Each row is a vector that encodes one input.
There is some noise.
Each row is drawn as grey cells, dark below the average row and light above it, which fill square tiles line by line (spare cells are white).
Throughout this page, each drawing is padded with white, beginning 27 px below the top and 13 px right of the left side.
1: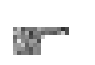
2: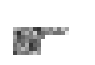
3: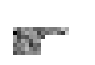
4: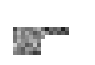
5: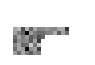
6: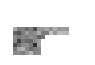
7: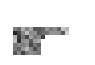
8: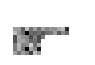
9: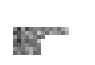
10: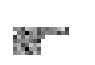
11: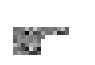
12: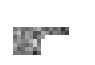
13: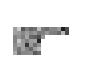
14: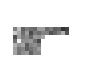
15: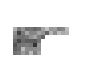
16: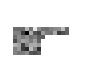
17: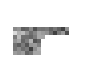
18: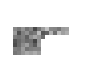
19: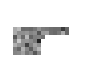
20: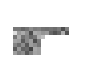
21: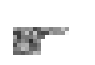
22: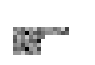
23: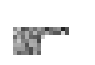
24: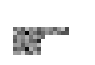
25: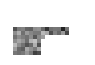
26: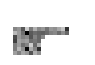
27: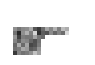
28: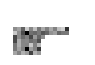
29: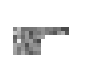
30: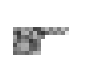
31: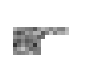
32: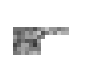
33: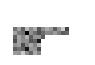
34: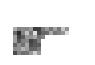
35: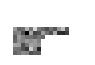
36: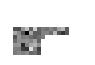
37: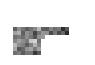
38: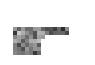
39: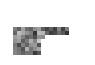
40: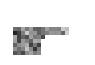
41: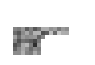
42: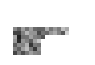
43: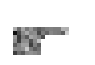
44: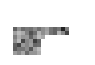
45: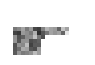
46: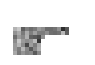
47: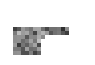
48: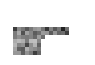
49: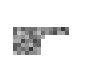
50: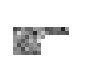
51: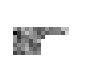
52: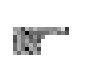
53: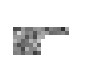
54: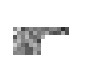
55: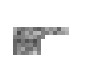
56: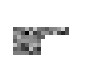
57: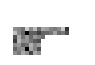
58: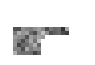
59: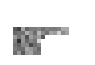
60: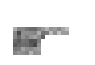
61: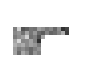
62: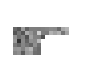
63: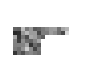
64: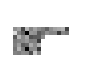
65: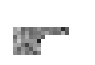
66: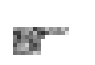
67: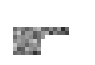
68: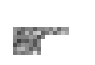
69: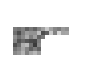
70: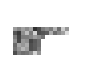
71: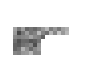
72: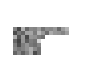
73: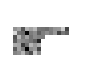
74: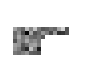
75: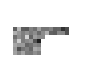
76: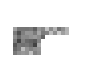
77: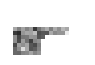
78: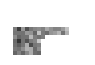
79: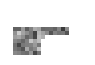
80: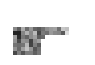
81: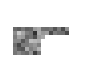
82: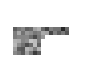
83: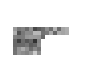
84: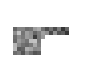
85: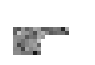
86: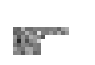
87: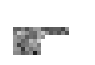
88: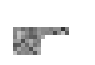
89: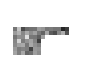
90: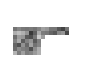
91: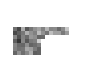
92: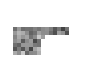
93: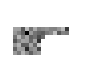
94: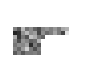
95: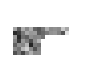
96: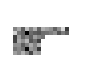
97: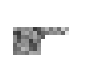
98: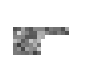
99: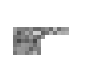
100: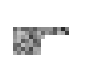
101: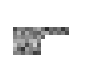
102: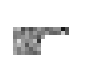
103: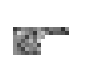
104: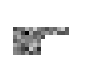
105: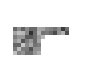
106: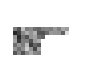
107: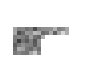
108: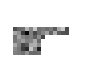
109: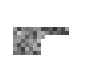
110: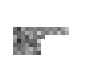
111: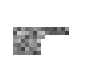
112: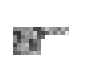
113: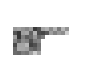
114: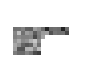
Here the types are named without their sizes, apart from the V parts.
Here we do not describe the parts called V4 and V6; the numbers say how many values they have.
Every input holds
a point on a line, together with either a true/false value and a value of V4, or a value of V6.
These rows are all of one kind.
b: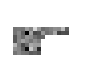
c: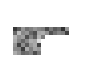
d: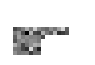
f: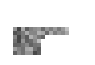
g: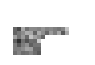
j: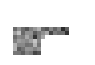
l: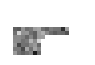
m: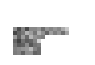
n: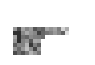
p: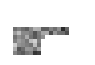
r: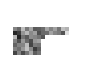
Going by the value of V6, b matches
f, l, m and r.
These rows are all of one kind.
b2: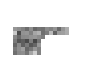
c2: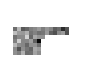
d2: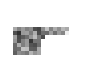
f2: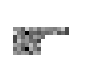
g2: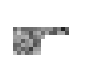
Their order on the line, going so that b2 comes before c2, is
d2, b2, g2, c2, f2.
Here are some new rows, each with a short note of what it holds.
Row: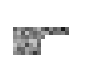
a point on a line and a value of V6
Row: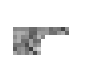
a point on a line, a true/false value and a value of V4
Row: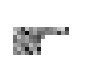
a point on a line, a true/false value and a value of V4
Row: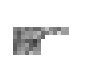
a point on a line, a true/false value and a value of V4
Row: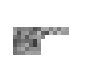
a point on a line, a true/false value and a value of V4
